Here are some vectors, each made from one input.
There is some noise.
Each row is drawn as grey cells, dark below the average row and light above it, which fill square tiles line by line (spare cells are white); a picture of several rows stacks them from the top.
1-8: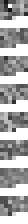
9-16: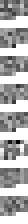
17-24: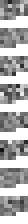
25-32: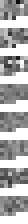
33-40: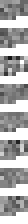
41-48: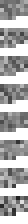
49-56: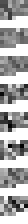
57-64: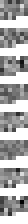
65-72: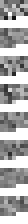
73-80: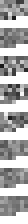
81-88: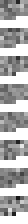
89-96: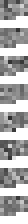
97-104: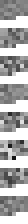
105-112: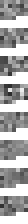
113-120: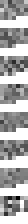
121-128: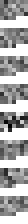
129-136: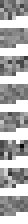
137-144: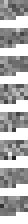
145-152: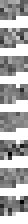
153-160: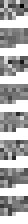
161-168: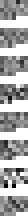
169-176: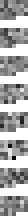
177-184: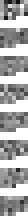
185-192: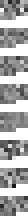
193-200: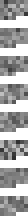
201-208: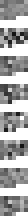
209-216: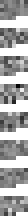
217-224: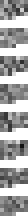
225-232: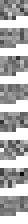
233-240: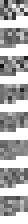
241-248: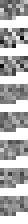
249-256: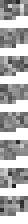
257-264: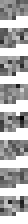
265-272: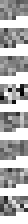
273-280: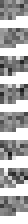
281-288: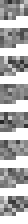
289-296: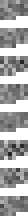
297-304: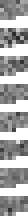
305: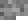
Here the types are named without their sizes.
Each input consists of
a point on a circle and a true/false value.
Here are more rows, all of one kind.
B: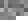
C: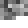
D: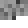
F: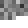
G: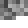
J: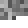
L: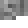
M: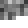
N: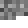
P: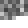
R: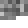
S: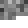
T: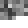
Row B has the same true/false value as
C, F and G.
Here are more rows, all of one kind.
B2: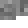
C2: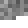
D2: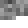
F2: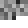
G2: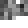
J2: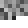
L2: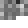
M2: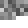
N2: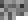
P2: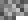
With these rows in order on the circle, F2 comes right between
B2 and N2.
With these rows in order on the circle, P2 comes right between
C2 and M2.
